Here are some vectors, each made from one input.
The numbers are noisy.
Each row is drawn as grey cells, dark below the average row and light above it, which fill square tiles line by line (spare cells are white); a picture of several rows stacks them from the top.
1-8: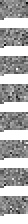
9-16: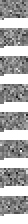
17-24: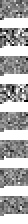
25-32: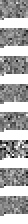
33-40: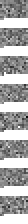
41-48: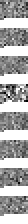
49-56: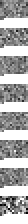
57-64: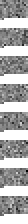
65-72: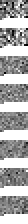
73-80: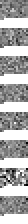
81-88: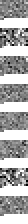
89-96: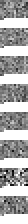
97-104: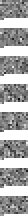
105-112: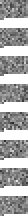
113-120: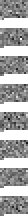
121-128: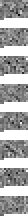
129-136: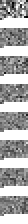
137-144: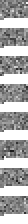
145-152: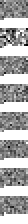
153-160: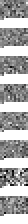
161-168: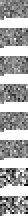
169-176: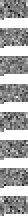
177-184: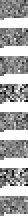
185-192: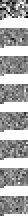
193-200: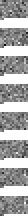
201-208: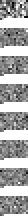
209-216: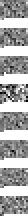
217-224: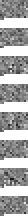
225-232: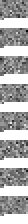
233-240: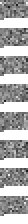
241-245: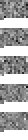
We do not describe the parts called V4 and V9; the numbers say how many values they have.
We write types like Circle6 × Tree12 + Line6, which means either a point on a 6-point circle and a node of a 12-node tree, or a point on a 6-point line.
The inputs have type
Line5 + Line10 × List2(Bool × V9) × V4.
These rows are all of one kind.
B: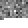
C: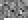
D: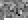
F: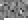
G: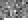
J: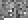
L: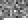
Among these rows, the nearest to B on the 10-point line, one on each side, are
G and J.
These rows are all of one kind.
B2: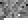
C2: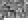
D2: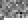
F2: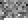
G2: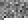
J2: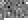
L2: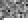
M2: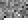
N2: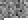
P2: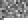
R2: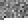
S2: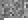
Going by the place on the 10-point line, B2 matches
C2, L2, M2 and S2.
